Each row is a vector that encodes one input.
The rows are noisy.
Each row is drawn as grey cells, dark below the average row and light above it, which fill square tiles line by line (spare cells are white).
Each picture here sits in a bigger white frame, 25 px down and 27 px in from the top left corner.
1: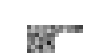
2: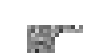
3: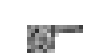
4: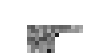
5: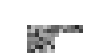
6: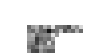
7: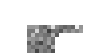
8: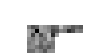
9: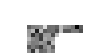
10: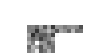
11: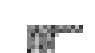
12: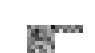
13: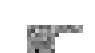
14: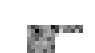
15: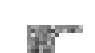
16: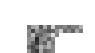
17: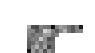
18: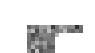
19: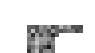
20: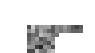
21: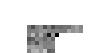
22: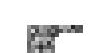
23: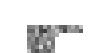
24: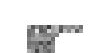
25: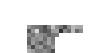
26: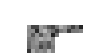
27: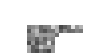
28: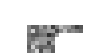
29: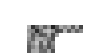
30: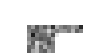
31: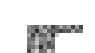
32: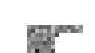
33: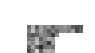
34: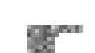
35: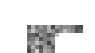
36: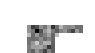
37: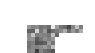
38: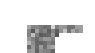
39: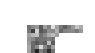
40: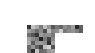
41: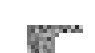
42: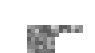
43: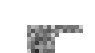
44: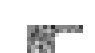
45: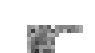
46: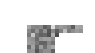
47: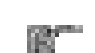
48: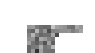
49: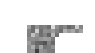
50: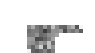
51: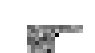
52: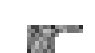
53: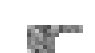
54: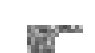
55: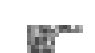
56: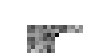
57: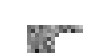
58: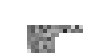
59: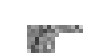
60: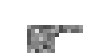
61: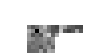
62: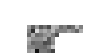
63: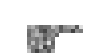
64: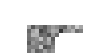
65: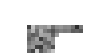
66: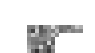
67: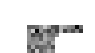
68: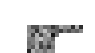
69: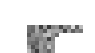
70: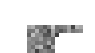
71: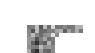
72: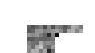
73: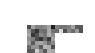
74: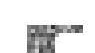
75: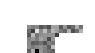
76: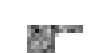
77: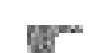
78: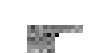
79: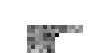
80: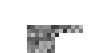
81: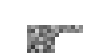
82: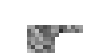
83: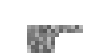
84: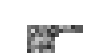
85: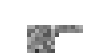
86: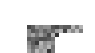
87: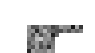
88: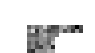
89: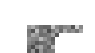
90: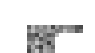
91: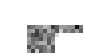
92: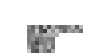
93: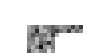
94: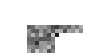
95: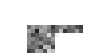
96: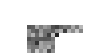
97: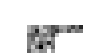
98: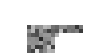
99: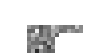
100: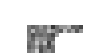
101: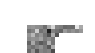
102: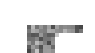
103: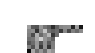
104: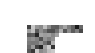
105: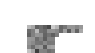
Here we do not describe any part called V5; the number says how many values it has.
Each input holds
a point on a 4-point line, together with either three true/false values, or a list of up to two values of V5.
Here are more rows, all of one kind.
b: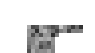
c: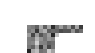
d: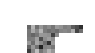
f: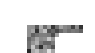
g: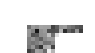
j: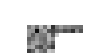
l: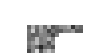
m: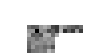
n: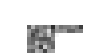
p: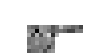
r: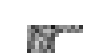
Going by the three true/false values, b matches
m and p.
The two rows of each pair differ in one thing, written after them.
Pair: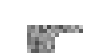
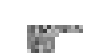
the value of V5 in item 2 of the list
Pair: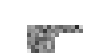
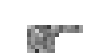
the place on the 4-point line
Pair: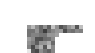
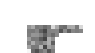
the place on the 4-point line
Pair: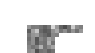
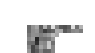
the place on the 4-point line
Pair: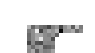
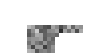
the value of V5 in item 1 of the list
